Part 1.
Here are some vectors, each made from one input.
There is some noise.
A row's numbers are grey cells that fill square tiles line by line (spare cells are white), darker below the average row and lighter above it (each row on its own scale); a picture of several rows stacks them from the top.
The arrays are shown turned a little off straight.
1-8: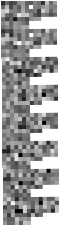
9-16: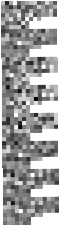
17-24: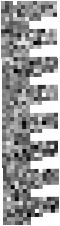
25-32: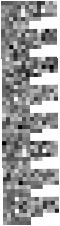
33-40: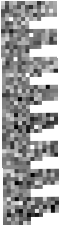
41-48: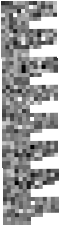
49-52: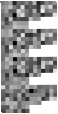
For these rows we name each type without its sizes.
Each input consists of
a point on a line.
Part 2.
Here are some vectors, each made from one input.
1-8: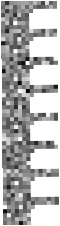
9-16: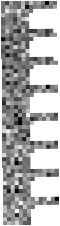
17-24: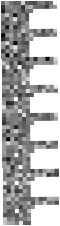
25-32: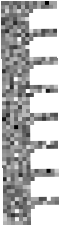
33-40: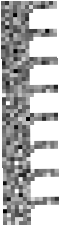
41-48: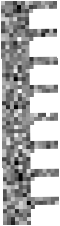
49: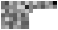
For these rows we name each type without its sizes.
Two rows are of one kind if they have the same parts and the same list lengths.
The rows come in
2 kinds.
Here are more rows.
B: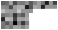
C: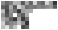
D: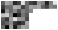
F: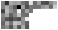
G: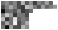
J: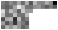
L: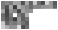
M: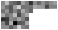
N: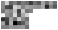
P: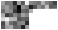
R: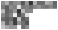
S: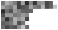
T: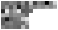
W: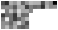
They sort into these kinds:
B, C, D, F, G, J, L, M, N, R, S, T, W
P

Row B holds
a node of a tree.
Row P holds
a fixed value.
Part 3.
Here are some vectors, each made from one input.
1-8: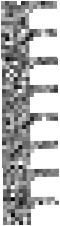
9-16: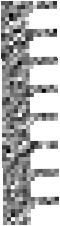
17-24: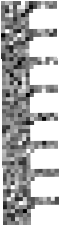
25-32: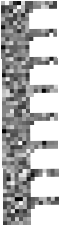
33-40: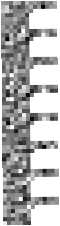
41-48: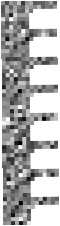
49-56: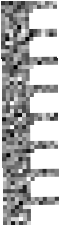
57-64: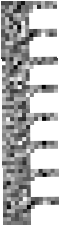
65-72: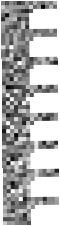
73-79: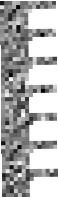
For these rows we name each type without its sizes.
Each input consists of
a node of a tree.
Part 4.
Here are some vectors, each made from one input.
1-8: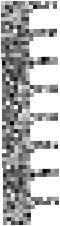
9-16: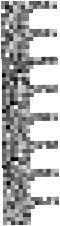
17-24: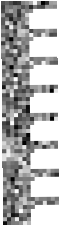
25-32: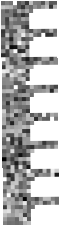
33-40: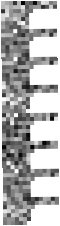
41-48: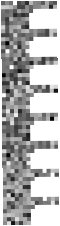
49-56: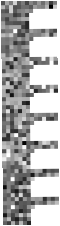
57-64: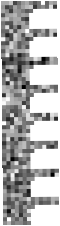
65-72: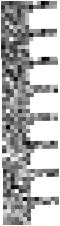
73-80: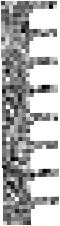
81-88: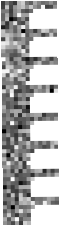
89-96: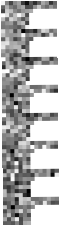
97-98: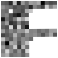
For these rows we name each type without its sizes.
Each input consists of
a node of a tree.
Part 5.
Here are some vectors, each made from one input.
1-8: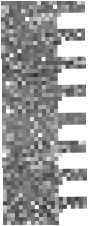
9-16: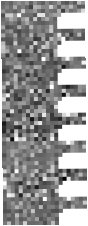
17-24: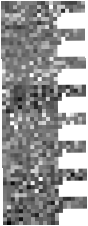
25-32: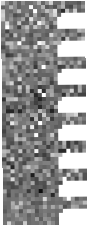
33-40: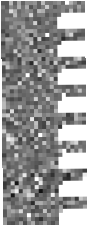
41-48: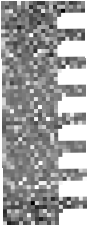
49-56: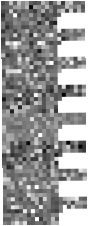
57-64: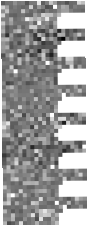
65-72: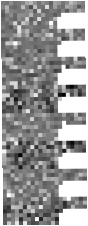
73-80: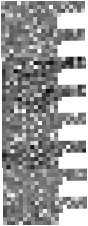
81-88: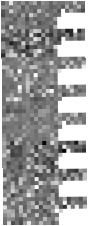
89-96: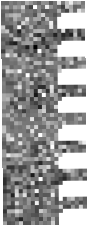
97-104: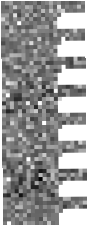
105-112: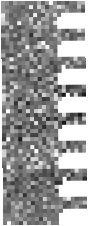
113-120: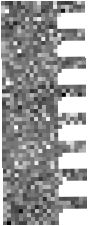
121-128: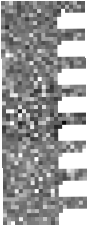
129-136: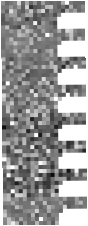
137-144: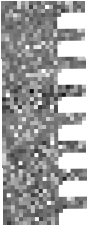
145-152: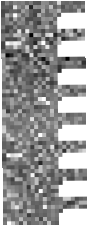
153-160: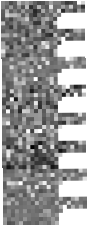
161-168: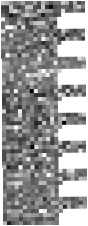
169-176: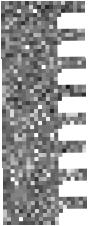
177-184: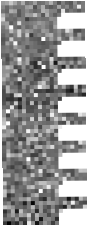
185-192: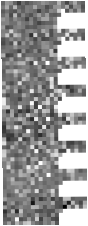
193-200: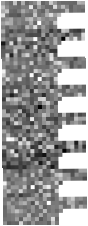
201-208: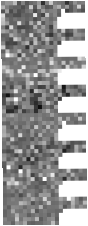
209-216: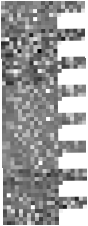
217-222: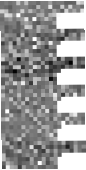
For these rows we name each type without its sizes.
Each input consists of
a point on a line.
